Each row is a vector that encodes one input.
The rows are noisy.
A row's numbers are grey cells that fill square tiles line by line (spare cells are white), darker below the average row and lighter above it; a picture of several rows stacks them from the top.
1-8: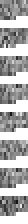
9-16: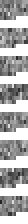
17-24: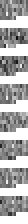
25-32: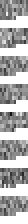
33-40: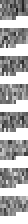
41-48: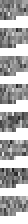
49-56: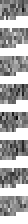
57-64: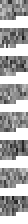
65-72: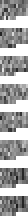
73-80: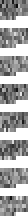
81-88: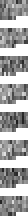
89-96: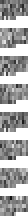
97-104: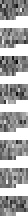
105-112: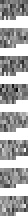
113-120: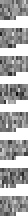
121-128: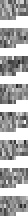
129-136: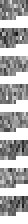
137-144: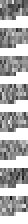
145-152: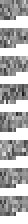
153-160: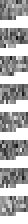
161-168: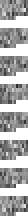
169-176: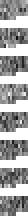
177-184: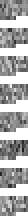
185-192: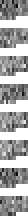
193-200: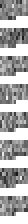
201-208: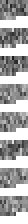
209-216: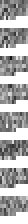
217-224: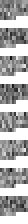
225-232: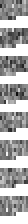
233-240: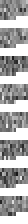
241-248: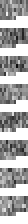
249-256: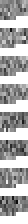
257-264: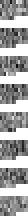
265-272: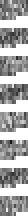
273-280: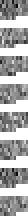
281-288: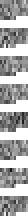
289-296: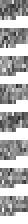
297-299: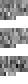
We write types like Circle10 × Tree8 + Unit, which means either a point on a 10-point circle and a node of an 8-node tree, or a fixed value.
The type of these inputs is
Label5 × Label5 + Tree12 + Tree13.
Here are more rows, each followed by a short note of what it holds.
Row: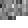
a node of a 13-node tree
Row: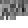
a node of a 12-node tree
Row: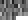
a node of a 12-node tree
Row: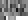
a node of a 12-node tree
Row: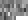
a node of a 13-node tree
